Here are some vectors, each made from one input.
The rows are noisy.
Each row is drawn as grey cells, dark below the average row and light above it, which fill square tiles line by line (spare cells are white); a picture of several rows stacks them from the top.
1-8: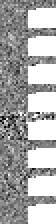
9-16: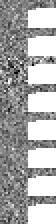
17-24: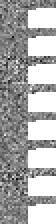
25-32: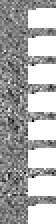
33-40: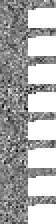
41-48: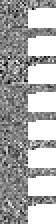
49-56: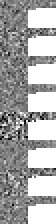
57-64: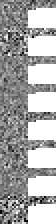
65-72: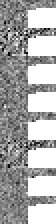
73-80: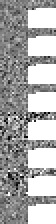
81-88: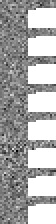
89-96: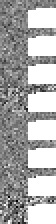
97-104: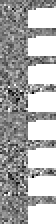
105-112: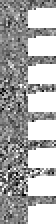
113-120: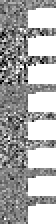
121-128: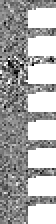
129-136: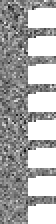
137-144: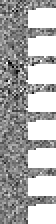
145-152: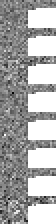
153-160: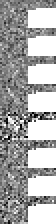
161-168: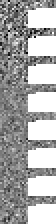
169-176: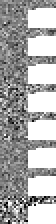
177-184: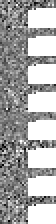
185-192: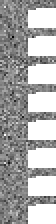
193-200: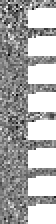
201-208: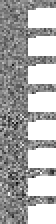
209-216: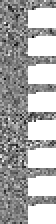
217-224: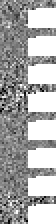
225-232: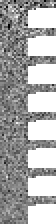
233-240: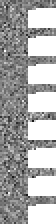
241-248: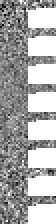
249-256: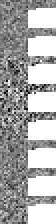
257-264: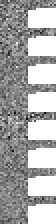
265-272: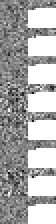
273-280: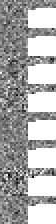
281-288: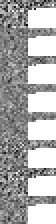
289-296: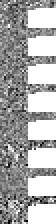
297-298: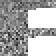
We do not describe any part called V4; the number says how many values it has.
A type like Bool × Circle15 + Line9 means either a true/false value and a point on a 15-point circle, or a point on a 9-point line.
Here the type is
List2(Label9 × (Line7 + V4)).
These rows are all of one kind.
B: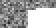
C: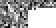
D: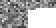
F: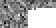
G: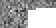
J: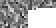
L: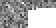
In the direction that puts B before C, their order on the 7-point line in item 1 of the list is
B, D, L, F, J, C, G.
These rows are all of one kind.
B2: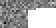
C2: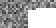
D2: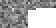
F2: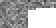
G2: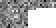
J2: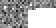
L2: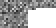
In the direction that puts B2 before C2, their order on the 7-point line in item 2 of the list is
B2, L2, J2, D2, C2, G2, F2.
